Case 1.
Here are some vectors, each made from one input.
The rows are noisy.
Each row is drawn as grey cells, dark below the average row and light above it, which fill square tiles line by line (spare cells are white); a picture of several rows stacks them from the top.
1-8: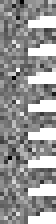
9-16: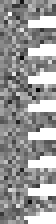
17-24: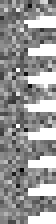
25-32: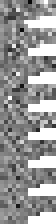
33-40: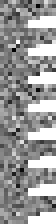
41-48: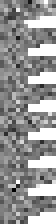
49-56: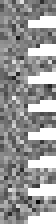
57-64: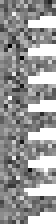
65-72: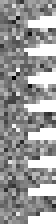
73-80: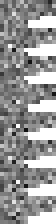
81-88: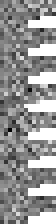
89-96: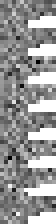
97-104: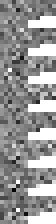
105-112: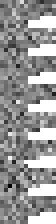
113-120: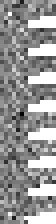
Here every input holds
either a point on a 14-point circle, or a point on each of two 8-point lines.
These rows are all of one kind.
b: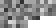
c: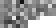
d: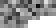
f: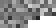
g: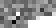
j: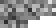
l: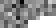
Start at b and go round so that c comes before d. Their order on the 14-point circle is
b, l, c, g, d, j, f.
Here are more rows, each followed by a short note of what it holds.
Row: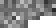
a point on each of two 8-point lines
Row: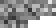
a point on a 14-point circle
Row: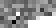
a point on a 14-point circle
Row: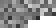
a point on a 14-point circle
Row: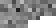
a point on each of two 8-point lines
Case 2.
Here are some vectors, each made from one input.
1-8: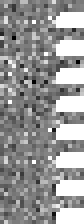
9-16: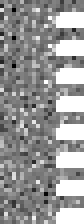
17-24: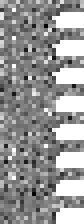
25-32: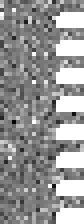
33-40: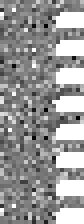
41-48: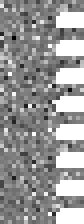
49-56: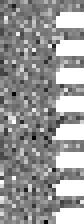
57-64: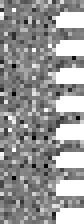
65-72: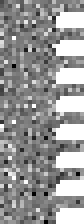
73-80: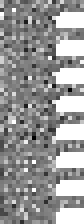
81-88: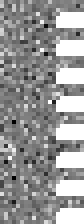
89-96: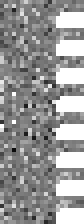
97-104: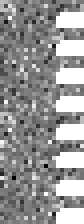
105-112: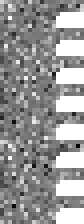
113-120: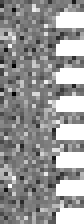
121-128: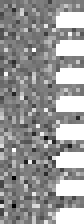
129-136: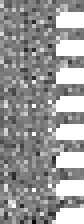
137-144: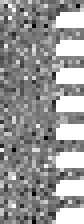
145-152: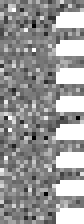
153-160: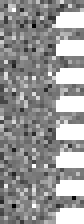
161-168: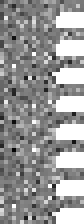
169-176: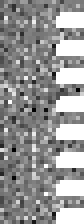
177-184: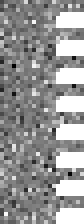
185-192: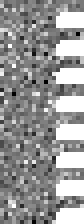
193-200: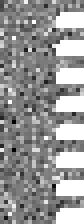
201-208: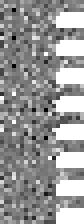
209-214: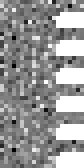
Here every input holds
a point on a 19-point circle and a point on a 7-point line.
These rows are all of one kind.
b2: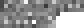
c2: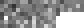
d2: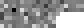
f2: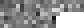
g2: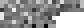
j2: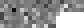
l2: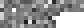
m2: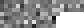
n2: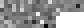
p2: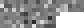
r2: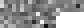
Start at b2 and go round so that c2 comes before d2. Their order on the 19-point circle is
b2, m2, f2, l2, p2, c2, j2, d2, r2, n2, g2.
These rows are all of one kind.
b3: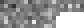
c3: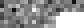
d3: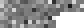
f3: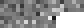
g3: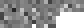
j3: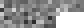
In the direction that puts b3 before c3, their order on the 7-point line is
f3, b3, c3, g3, j3, d3.
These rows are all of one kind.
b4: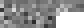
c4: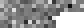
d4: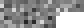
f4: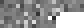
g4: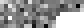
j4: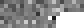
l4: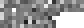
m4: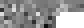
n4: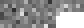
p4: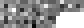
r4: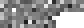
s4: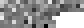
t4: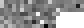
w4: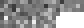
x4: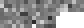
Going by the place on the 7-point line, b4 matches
d4, m4, t4 and x4.
